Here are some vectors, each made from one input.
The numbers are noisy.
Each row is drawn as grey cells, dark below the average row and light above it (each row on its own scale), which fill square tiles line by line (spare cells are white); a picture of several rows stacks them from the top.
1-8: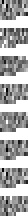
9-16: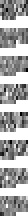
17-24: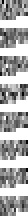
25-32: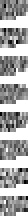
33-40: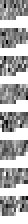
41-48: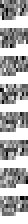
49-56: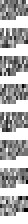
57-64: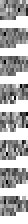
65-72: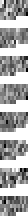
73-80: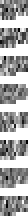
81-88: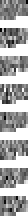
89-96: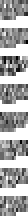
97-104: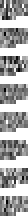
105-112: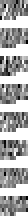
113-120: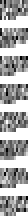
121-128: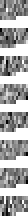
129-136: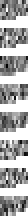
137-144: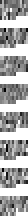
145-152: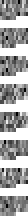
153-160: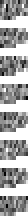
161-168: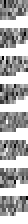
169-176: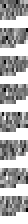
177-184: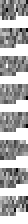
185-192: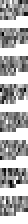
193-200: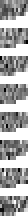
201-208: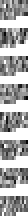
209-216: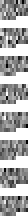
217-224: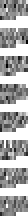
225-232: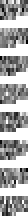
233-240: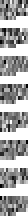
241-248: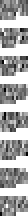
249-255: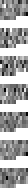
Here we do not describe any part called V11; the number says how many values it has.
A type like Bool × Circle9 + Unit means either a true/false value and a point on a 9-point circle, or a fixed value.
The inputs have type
Bool × Label8 × List2(V11).
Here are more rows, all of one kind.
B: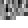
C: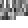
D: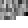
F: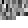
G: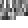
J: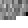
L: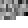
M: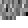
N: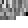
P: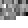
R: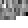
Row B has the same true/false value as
F and M.
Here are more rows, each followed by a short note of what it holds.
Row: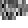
one of 8 labels and a true/false value, together with a list of one item
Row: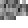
one of 8 labels and a true/false value, together with a list of one item
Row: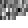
one of 8 labels and a true/false value, together with a list of one item
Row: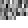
one of 8 labels and a true/false value, together with the empty list
